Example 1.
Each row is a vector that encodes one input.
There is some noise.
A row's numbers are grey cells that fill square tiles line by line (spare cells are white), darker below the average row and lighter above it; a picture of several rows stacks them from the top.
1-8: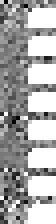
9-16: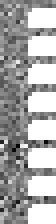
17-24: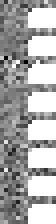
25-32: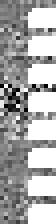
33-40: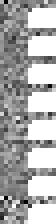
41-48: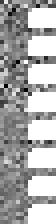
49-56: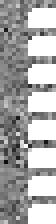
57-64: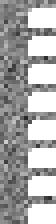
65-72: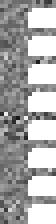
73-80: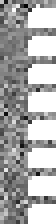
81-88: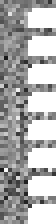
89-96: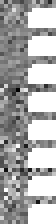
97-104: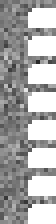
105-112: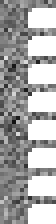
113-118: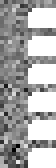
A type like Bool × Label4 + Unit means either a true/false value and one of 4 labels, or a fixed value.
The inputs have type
Line11 + Line16.
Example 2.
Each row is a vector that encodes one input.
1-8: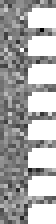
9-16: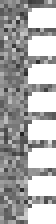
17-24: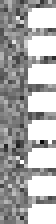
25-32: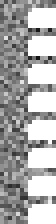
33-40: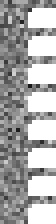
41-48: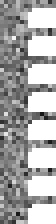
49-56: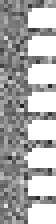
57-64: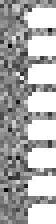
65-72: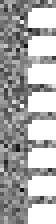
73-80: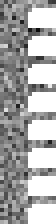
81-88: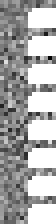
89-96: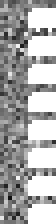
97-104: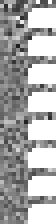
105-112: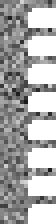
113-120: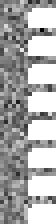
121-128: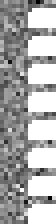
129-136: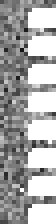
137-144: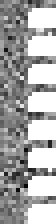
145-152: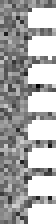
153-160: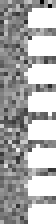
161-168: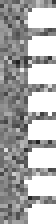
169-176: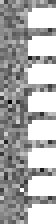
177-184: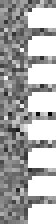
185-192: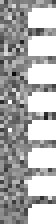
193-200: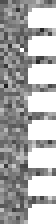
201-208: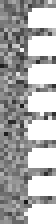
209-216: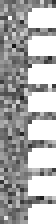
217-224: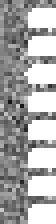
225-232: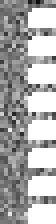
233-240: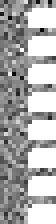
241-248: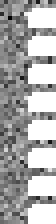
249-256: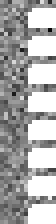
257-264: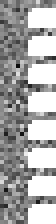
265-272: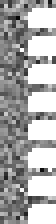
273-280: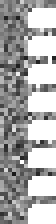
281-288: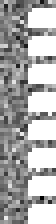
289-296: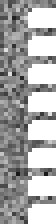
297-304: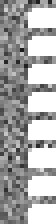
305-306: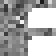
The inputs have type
(Circle16 + Unit) × Line9.
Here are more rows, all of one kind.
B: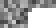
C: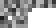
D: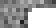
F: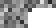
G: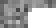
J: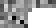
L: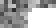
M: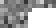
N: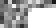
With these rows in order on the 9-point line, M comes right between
F and J.
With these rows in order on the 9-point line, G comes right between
D and N.
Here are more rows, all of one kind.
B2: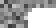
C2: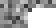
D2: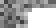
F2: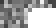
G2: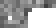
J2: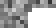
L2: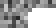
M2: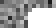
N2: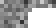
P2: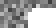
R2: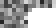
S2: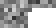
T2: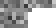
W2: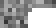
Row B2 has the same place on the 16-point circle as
L2, M2 and P2.
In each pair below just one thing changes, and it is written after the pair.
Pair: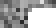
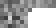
the place on the 16-point circle
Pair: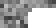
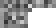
the place on the 9-point line
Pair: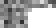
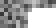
the place on the 9-point line
